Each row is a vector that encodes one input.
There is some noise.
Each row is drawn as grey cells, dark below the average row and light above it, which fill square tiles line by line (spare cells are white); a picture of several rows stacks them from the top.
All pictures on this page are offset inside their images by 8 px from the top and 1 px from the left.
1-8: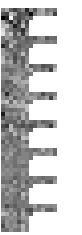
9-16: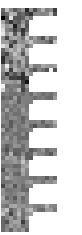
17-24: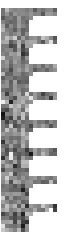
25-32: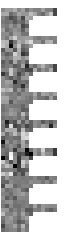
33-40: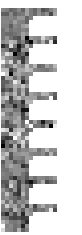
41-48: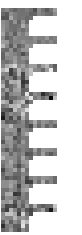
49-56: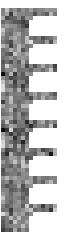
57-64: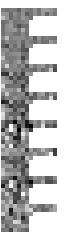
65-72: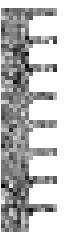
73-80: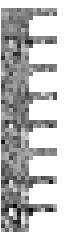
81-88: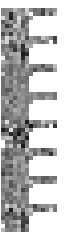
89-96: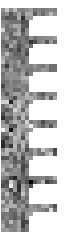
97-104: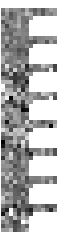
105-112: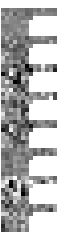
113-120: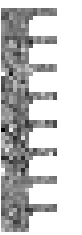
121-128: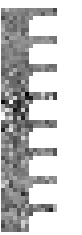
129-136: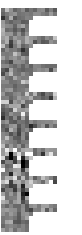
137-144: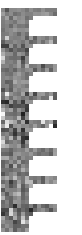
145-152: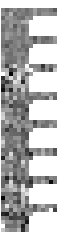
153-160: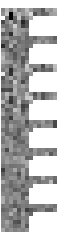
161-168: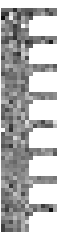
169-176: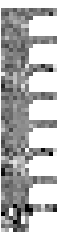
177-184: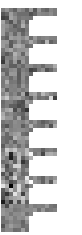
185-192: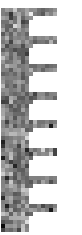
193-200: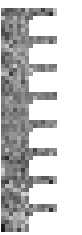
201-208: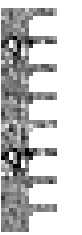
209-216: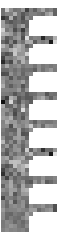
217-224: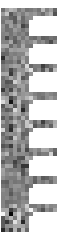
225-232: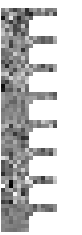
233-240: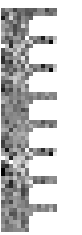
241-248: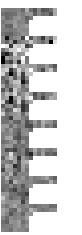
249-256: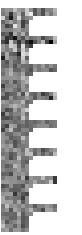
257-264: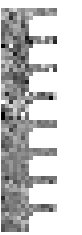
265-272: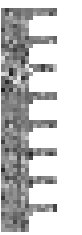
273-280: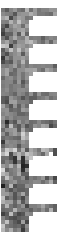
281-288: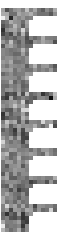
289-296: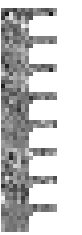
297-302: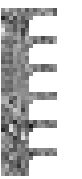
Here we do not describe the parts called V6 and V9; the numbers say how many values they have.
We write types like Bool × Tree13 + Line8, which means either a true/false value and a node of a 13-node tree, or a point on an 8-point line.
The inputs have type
(Line5 + V6) × (Tree7 + Tree12 × V9).
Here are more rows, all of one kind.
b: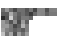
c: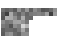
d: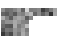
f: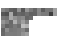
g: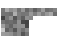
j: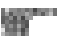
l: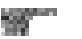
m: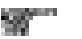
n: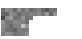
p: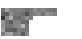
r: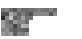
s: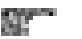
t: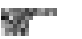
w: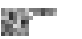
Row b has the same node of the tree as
j, n and w.
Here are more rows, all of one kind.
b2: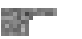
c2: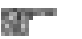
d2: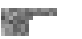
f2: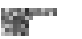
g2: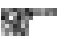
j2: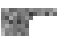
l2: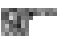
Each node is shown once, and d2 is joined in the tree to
j2.
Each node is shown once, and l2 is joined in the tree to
g2.
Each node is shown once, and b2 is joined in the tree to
c2 and f2.
